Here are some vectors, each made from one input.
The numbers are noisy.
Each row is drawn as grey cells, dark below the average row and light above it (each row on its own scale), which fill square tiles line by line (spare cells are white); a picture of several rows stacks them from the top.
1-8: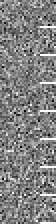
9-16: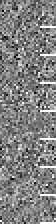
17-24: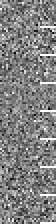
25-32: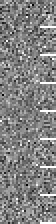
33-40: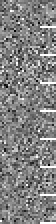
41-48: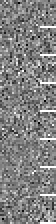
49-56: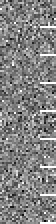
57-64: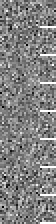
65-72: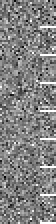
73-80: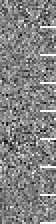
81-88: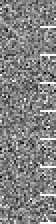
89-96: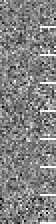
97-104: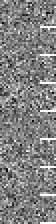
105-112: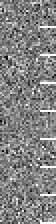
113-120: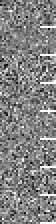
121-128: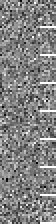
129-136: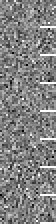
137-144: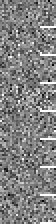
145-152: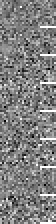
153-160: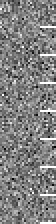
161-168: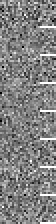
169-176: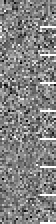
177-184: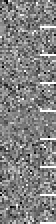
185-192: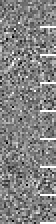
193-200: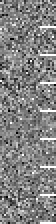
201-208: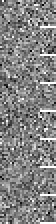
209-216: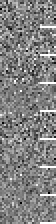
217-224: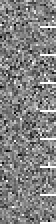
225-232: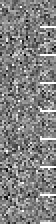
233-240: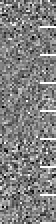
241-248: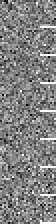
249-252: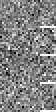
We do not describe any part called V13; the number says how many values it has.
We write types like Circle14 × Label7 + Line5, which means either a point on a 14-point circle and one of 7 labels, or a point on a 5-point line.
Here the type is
Line6 + (Tree11 + V13) × V13.
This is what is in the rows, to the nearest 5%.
About 15% of them hold a point on a 6-point line. The rest hold a value of V13, together with either a node of an 11-node tree, or a value of V13.
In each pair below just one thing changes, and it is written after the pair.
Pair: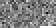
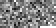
the value of V13
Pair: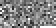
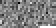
the value of V13
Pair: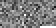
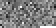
the value of V13
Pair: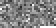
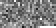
the value of V13
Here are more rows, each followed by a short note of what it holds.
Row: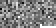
a point on a 6-point line
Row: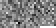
a node of an 11-node tree and a value of V13
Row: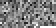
a node of an 11-node tree and a value of V13
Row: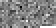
a node of an 11-node tree and a value of V13
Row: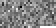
two values of V13
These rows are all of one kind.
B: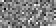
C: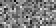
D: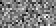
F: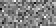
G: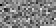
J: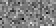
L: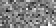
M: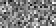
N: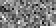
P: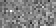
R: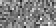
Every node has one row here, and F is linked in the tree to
G.
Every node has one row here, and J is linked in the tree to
L and N.
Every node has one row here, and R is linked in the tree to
B and L.
